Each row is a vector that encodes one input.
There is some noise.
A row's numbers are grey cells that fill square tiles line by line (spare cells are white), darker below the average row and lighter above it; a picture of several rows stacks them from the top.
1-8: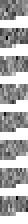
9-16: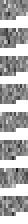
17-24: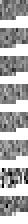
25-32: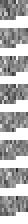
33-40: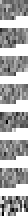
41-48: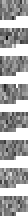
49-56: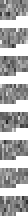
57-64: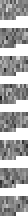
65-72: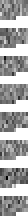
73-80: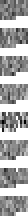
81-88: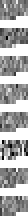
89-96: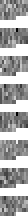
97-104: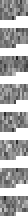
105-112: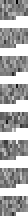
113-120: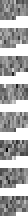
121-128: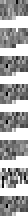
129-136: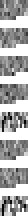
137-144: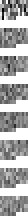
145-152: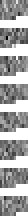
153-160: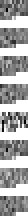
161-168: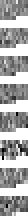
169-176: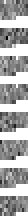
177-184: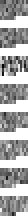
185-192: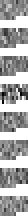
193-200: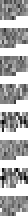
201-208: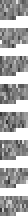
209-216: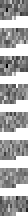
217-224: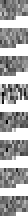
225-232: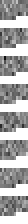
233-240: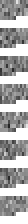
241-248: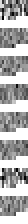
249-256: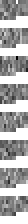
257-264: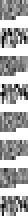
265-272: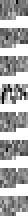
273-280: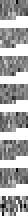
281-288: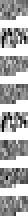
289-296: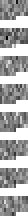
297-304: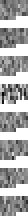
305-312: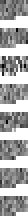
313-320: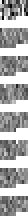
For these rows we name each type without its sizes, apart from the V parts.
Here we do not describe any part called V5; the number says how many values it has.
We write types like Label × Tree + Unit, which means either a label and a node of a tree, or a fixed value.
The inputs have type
(Circle + Line) × List(V5) + Tree.
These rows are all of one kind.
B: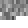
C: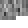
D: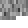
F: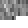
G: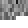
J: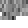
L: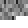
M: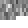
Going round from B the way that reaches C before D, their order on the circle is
B, M, L, G, F, C, J, D.
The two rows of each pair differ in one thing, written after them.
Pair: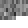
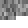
the place on the line
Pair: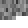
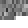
the value of V5 in item 1 of the list
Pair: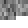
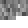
the value of V5 in item 1 of the list
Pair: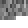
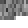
the value of V5 in item 1 of the list
